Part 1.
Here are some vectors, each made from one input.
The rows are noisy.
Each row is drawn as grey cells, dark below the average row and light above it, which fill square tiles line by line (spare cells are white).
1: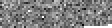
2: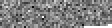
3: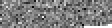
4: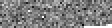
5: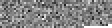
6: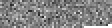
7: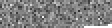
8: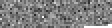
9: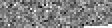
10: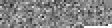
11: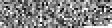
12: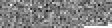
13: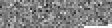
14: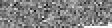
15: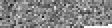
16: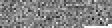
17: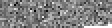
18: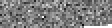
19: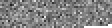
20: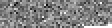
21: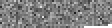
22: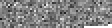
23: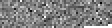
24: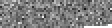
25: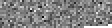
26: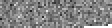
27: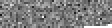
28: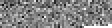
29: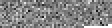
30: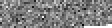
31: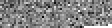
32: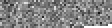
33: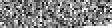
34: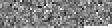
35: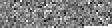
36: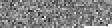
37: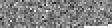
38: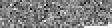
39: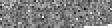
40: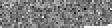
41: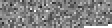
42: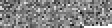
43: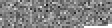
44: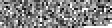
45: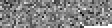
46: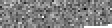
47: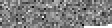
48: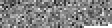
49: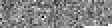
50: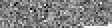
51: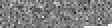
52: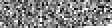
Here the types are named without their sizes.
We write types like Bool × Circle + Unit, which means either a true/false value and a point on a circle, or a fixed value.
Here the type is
List(Line).
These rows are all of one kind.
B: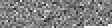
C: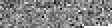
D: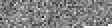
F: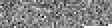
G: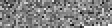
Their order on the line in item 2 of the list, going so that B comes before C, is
B, F, D, C, G.
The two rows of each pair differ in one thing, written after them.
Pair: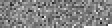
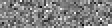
the place on the line in item 1 of the list
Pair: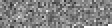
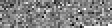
the place on the line in item 1 of the list
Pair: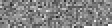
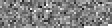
the place on the line in item 1 of the list
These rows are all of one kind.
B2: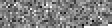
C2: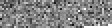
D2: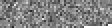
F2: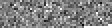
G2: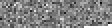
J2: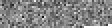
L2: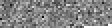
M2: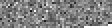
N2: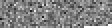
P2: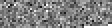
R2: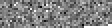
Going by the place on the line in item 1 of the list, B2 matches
F2, P2 and R2.
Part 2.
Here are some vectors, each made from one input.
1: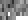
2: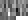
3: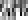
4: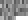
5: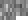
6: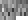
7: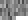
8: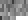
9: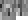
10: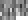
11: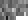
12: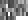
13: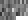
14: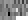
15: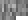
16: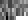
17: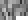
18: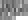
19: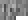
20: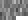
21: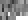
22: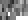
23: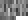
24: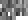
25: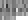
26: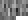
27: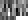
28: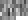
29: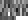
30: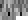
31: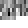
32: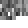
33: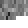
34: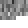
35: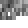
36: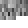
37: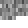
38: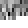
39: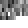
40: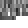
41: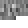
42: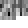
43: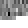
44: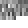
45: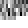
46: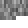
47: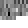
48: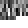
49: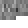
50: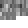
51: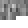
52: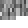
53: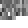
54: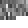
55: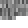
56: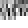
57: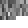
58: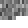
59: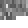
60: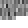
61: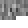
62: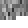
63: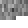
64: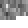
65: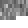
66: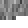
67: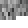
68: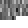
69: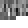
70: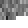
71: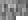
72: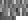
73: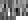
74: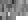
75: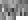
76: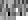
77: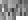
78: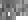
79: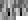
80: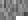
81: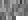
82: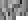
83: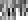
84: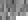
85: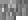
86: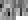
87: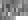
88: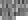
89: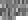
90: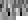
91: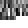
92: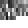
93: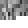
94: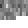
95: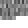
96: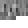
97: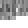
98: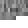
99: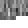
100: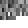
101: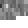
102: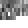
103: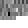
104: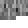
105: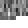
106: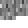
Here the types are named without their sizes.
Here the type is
Circle + Line.
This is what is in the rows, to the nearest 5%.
About 60% of them hold a point on a circle. The rest hold a point on a line.
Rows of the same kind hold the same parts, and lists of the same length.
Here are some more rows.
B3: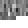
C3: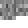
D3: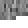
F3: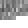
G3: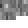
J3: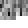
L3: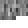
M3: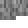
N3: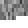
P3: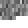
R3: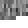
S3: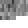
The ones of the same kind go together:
B3, D3, L3, M3, N3, R3
C3, F3, G3, J3, P3, S3

